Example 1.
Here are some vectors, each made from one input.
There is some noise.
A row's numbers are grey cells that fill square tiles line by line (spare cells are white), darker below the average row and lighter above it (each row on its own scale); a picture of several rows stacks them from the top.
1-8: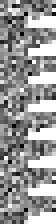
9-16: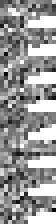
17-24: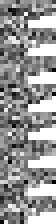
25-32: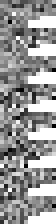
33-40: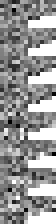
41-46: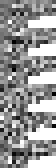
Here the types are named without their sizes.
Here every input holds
a point on a line.
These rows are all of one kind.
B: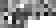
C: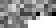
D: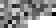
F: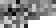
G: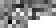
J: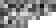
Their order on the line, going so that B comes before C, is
B, D, C, F, G, J.
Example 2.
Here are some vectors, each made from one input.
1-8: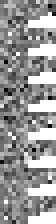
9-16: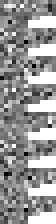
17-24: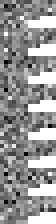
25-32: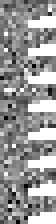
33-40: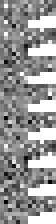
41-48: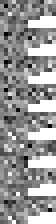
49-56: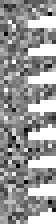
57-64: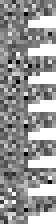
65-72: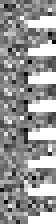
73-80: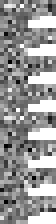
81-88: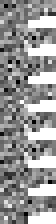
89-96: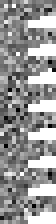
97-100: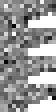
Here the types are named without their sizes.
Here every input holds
either a point on a circle, or a fixed value.
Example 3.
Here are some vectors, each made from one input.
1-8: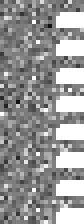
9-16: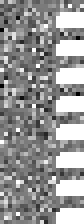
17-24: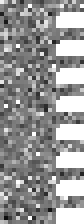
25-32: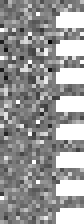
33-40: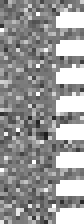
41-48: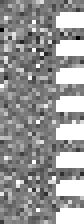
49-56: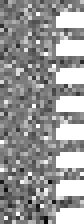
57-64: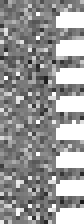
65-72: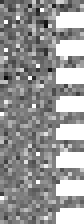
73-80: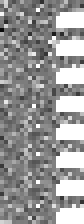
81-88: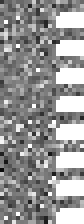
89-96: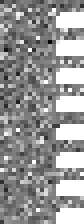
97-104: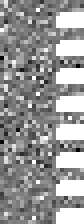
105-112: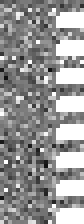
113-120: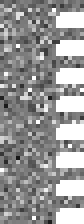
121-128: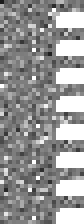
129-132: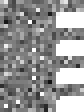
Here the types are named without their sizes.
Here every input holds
a point on a line.
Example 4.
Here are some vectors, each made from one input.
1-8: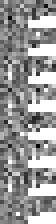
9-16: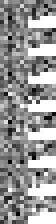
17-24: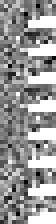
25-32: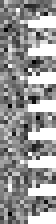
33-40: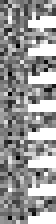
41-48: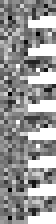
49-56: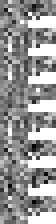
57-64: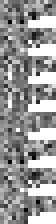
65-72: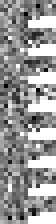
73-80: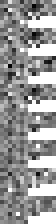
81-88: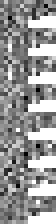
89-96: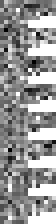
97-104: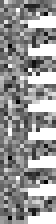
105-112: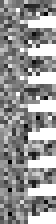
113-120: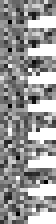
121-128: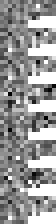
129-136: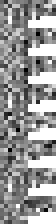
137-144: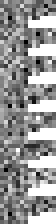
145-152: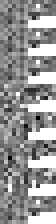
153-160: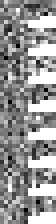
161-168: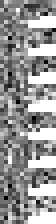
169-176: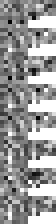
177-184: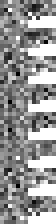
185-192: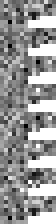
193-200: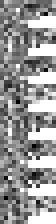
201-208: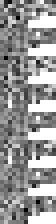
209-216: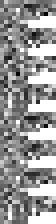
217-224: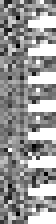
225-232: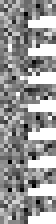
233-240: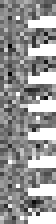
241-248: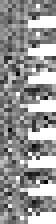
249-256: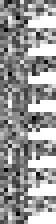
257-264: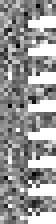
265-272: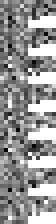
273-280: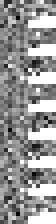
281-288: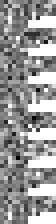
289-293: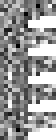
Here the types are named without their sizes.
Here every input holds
a point on a line.
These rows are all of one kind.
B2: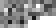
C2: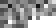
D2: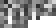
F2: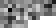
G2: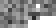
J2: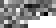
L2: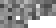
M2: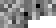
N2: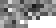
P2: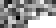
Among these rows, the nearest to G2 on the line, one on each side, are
B2 and F2.
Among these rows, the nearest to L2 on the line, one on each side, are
F2 and J2.
